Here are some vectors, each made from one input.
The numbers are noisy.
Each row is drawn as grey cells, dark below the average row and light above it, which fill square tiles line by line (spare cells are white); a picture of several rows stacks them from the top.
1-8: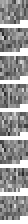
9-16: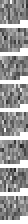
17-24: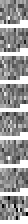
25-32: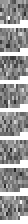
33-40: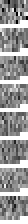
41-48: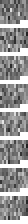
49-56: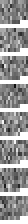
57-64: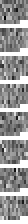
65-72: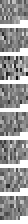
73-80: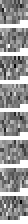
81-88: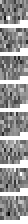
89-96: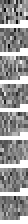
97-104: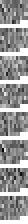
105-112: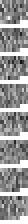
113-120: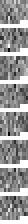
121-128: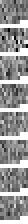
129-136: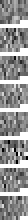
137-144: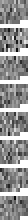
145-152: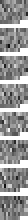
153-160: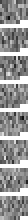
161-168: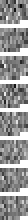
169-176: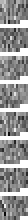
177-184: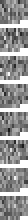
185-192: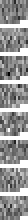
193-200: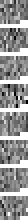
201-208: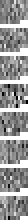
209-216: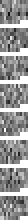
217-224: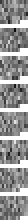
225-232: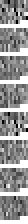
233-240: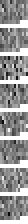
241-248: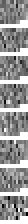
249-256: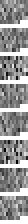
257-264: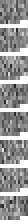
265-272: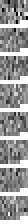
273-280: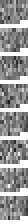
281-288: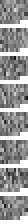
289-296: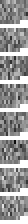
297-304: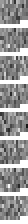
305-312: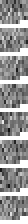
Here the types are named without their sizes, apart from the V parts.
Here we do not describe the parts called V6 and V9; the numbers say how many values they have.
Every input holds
a true/false value, together with either a point on a circle, a value of V6 and a value of V9, or a fixed value.
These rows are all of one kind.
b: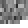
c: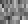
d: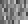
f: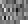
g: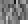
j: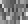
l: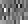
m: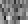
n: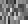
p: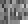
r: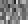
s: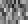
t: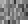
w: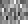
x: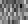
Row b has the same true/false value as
c, d, p and w.
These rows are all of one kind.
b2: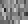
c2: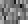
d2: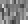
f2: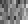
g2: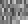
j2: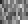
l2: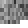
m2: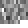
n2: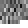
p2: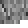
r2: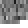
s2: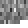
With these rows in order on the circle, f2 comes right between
c2 and r2.
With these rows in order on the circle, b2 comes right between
g2 and l2.
